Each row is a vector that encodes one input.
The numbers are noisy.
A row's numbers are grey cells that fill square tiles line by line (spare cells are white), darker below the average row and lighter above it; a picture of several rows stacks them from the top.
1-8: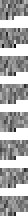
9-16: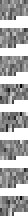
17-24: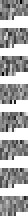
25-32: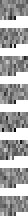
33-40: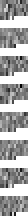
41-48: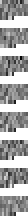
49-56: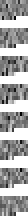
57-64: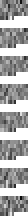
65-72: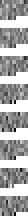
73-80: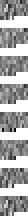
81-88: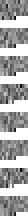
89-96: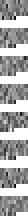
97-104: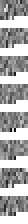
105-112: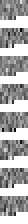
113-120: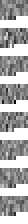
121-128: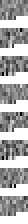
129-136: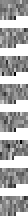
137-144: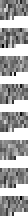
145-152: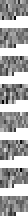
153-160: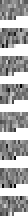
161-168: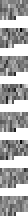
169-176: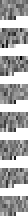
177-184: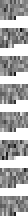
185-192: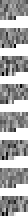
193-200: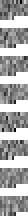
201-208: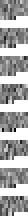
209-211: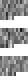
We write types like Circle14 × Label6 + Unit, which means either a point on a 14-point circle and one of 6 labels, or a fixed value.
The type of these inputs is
Bool × Tree11.
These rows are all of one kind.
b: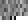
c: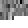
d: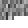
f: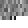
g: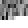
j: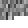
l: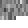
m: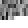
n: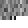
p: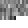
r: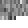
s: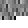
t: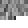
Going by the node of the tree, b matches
f, g, m and n.
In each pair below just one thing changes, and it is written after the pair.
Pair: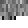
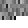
the node of the tree
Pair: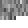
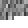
the true/false value
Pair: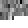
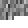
the node of the tree
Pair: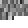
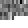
the node of the tree
